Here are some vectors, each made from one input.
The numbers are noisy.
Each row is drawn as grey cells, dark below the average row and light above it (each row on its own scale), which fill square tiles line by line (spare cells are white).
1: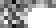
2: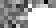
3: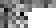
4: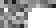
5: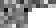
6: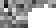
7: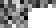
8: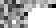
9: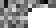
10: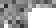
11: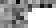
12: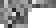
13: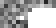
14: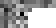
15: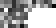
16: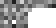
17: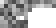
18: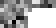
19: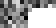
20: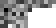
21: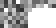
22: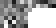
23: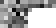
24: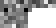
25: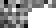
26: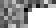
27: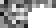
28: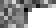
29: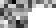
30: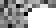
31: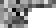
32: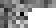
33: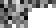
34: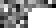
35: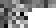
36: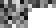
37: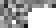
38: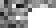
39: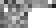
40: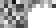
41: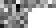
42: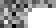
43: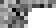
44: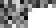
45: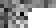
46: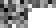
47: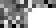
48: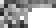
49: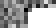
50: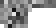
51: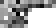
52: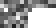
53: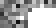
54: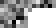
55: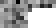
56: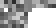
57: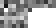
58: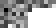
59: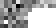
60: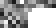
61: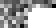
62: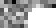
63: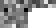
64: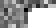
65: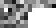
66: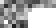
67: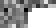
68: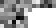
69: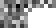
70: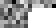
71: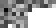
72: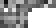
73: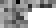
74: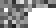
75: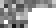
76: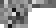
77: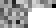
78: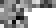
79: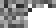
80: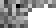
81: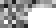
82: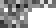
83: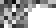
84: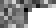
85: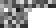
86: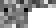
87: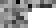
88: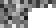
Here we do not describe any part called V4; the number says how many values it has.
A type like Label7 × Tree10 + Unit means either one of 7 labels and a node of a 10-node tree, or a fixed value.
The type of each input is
Bool × Bool × Bool + Line8 × Line9 × V4.
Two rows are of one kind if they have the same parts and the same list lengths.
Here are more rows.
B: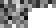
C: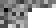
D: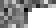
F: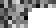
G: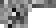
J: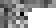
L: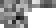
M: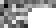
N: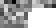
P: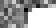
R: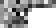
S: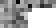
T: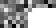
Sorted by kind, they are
B, C, D, F, G, J, L, P, R, S
M, N, T

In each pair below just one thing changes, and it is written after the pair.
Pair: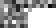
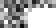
the place on the 8-point line
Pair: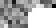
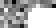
the value of V4
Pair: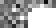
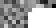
the place on the 8-point line
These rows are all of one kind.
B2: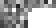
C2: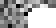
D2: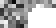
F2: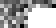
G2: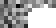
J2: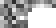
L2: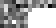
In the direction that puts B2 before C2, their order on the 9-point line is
B2, L2, G2, C2, J2, F2, D2.
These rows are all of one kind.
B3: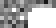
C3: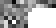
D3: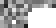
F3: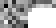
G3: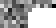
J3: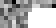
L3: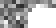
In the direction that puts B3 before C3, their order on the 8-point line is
D3, B3, F3, L3, J3, G3, C3.
